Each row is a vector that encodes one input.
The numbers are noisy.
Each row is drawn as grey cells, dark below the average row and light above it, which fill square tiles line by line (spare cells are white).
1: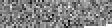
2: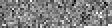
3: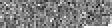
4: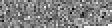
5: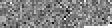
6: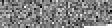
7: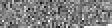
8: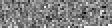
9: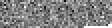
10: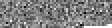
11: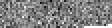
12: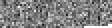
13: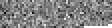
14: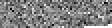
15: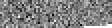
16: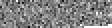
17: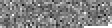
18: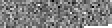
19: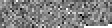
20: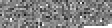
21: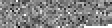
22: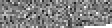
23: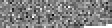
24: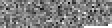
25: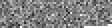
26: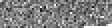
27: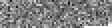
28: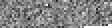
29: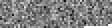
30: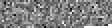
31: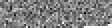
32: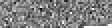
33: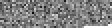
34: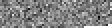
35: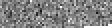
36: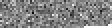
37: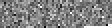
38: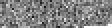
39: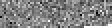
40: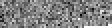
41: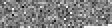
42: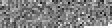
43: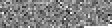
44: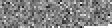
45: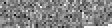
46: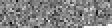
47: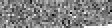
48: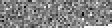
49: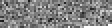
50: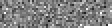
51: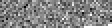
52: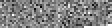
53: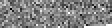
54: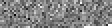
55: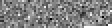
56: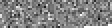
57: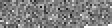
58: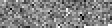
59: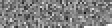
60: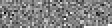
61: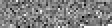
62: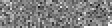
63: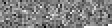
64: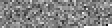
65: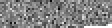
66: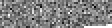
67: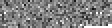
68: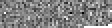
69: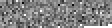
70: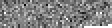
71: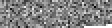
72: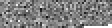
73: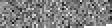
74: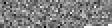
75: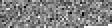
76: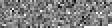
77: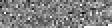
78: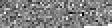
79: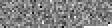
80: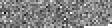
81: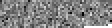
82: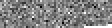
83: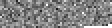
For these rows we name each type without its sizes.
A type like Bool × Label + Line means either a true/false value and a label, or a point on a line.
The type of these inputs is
(Label + Line) × Line.
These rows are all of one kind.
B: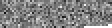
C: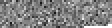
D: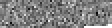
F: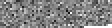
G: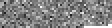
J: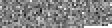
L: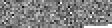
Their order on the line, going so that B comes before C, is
G, B, J, D, C, F, L.
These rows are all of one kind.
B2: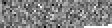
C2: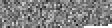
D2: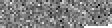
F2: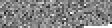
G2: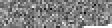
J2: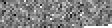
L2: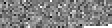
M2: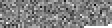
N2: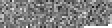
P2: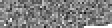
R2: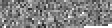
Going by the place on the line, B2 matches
G2, N2, P2 and R2.
